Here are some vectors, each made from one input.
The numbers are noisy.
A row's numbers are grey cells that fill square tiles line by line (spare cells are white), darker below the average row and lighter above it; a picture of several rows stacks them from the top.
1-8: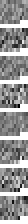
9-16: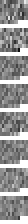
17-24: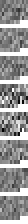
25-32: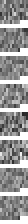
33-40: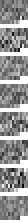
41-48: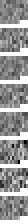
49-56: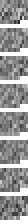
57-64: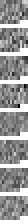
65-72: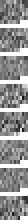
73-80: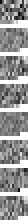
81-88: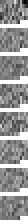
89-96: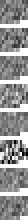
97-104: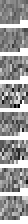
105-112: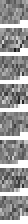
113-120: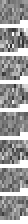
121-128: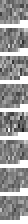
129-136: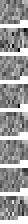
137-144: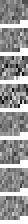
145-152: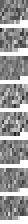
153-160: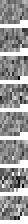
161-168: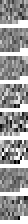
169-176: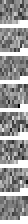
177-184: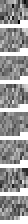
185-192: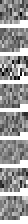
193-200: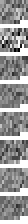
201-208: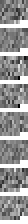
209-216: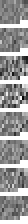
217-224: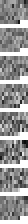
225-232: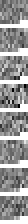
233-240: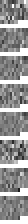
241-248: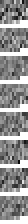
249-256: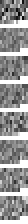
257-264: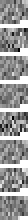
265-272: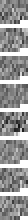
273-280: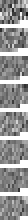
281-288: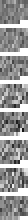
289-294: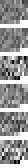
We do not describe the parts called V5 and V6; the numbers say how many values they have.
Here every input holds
either a point on a 10-point line, a value of V5 and a value of V6, or a point on a 13-point line.
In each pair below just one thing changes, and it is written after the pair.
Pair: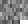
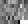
the value of V6
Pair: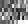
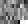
the place on the 10-point line
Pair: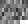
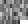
the value of V5
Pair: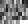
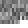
the place on the 10-point line
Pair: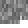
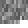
the value of V6
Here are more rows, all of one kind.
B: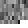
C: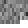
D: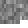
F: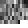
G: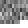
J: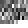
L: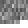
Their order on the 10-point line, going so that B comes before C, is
B, G, J, L, F, D, C.
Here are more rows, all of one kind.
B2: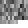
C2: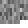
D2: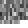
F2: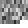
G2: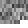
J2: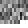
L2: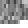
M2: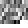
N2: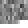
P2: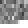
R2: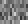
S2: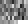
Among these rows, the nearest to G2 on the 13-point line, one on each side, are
B2 and L2.
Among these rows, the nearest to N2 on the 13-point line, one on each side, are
C2 and R2.
